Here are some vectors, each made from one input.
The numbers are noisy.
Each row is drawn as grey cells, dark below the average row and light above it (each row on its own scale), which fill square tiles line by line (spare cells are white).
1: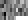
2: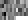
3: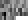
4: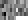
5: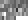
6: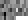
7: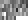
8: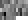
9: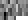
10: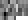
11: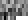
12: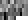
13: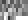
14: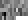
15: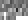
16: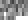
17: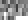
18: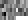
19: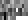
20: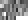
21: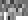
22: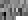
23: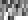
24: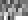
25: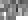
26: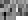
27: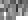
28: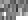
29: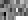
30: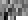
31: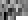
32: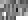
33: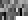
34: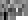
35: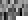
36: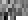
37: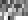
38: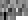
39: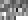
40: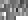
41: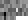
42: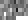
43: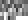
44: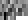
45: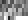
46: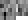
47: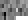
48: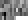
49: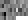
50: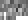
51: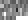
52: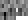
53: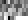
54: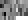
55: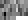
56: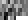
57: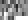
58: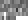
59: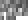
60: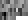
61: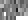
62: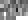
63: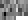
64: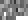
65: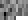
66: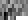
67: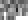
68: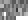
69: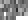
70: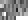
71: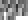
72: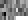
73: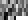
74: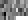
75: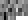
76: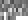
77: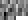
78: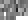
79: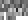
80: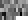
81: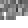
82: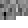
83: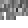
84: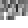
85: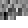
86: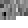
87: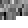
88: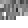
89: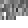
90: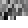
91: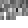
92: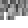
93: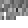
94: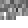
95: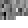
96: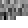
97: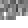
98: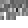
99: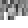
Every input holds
a point on a 4-point line and a true/false value.
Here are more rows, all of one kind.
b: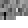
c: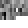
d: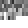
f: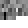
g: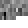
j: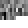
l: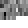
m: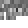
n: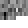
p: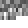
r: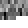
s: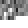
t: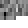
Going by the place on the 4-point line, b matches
f and n.
